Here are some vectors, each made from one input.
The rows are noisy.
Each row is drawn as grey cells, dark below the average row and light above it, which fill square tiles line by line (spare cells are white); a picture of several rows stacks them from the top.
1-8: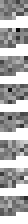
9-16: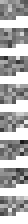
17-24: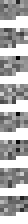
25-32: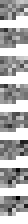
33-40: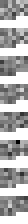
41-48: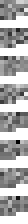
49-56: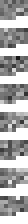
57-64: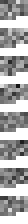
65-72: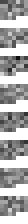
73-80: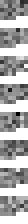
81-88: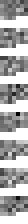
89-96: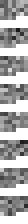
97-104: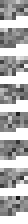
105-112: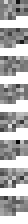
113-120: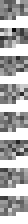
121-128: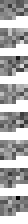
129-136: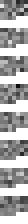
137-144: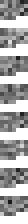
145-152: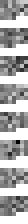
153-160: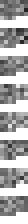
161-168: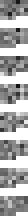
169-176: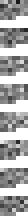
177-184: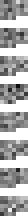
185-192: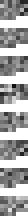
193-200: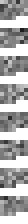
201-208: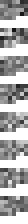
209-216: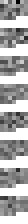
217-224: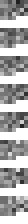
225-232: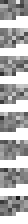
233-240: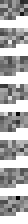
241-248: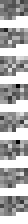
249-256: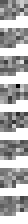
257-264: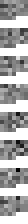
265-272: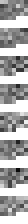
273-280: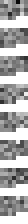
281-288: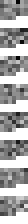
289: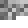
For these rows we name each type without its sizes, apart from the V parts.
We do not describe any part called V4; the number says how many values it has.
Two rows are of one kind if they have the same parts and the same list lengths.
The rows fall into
3 kinds.
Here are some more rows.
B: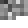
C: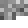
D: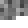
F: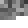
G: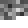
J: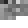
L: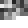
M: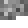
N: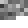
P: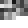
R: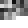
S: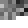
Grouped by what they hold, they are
B, C, J
D, F, G, M, N, S
L, P, R

